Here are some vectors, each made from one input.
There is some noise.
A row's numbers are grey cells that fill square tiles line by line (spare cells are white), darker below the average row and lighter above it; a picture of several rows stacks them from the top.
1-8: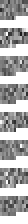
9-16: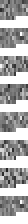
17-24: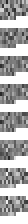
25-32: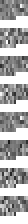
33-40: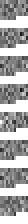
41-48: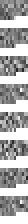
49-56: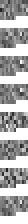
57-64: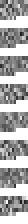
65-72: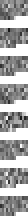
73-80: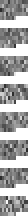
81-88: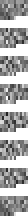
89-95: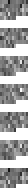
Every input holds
either a point on a 9-point circle, or three true/false values.
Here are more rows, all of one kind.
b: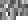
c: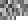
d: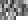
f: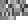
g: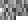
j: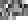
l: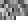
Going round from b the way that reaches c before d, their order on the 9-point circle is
b, j, f, c, l, g, d.
